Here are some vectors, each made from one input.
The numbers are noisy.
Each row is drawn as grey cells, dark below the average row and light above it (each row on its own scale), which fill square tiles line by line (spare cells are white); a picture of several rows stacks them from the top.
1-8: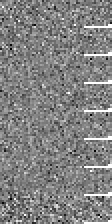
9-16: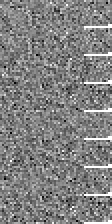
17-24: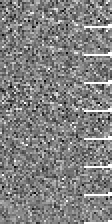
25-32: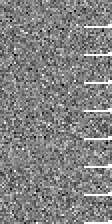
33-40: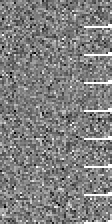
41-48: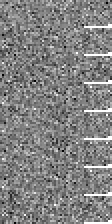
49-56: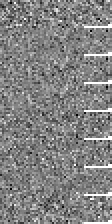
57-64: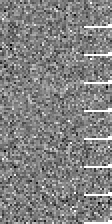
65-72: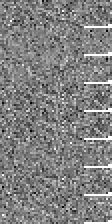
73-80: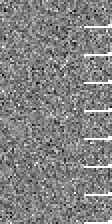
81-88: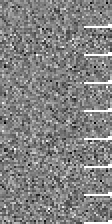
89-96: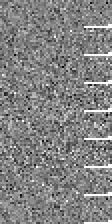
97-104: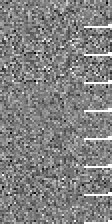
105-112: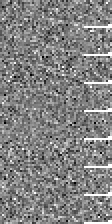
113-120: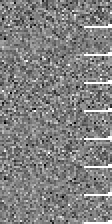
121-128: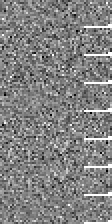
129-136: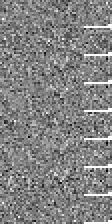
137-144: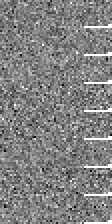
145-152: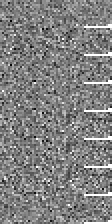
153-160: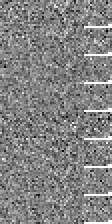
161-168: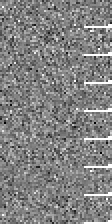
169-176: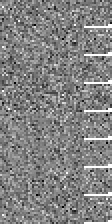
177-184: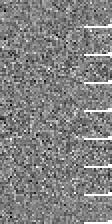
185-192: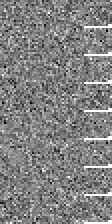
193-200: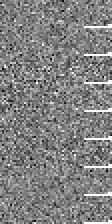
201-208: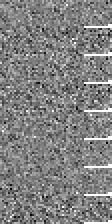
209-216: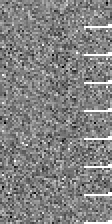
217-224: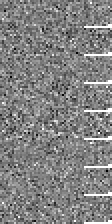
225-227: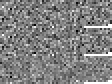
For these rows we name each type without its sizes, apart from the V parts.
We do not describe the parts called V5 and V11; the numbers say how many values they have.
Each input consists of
either a node of a tree and a value of V5, or a true/false value and a value of V11.
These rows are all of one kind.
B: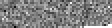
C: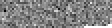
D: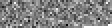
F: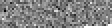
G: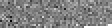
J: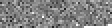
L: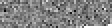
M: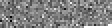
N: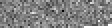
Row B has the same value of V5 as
C, F and L.
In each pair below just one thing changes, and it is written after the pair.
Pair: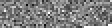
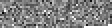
the value of V11
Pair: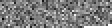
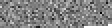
the true/false value
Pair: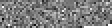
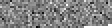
the true/false value
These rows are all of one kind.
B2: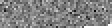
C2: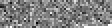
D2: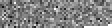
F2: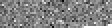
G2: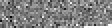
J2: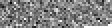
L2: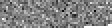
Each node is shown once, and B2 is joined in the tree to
C2.
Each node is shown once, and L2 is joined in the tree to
F2.
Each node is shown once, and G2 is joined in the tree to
D2.
